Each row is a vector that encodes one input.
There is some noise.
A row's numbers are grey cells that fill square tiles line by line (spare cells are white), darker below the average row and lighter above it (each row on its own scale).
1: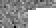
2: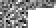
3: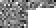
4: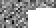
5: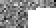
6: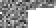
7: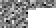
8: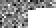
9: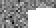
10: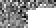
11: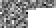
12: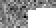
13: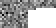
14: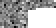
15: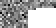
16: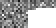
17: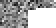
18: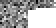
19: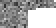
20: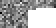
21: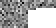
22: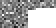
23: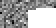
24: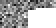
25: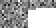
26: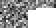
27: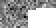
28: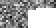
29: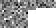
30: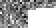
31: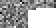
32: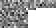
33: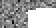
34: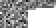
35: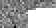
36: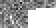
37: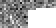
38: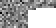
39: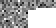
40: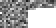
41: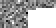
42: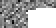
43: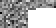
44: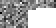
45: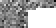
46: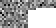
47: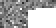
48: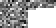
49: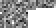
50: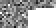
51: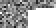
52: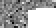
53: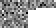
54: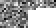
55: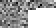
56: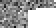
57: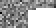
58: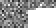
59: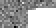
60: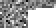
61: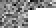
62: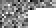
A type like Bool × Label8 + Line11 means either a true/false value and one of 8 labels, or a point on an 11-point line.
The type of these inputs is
List2(Line7).
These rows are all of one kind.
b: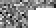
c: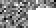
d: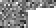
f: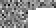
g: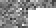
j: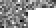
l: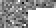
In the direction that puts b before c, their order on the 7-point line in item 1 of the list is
f, b, g, c, l, d, j.
